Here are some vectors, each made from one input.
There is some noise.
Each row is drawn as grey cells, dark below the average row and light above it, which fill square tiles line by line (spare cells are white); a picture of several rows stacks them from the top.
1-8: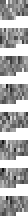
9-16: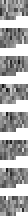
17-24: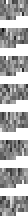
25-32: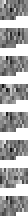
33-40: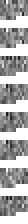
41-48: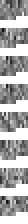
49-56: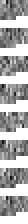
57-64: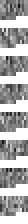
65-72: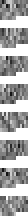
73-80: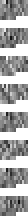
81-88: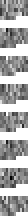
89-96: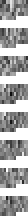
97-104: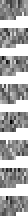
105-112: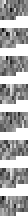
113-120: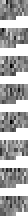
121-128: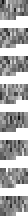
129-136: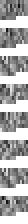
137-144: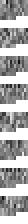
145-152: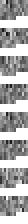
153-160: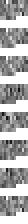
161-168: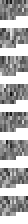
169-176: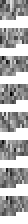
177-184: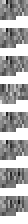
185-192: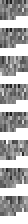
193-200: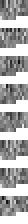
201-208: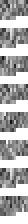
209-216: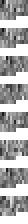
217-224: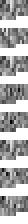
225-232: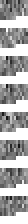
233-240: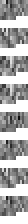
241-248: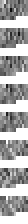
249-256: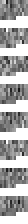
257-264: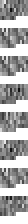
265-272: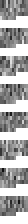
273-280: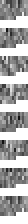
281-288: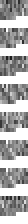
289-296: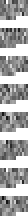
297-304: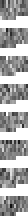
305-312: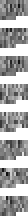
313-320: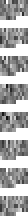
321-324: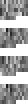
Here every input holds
either a point on an 8-point line, or a point on a 9-point line.
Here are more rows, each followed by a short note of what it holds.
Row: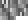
a point on a 9-point line
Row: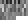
a point on an 8-point line
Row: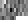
a point on an 8-point line
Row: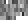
a point on a 9-point line
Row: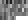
a point on an 8-point line
